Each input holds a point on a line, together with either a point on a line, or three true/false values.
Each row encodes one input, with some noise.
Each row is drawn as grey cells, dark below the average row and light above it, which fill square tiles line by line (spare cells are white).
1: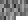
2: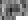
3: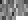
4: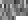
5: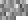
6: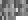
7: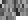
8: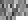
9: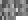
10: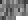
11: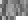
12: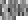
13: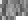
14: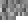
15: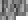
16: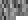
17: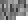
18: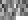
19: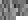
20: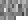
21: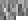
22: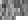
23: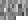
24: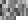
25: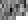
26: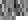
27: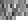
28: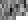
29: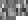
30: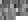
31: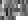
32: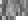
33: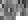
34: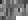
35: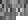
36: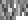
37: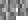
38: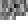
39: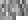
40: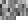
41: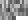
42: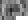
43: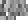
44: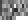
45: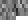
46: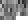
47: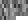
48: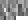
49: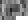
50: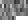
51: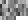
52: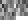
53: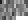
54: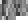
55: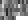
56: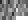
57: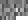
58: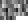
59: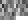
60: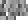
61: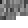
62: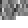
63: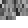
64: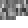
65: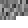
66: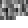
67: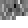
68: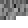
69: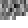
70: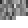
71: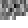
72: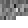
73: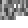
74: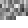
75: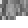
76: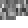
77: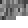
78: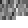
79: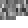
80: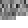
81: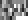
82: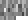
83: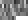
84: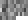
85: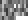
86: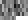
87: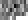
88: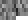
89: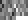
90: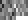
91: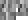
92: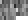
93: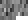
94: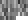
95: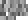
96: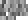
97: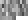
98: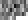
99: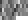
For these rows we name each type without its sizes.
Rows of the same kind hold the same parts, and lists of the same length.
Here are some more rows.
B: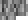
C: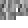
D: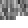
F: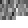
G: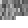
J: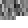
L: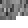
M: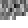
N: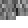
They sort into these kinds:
B, D, G, J, M, N
C, F, L

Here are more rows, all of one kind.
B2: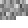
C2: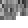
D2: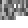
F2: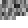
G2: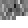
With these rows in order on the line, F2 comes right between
B2 and G2.
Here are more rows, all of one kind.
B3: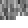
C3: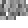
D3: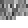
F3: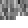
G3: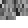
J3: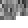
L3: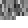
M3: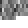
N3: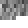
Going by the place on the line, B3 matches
F3 and J3.
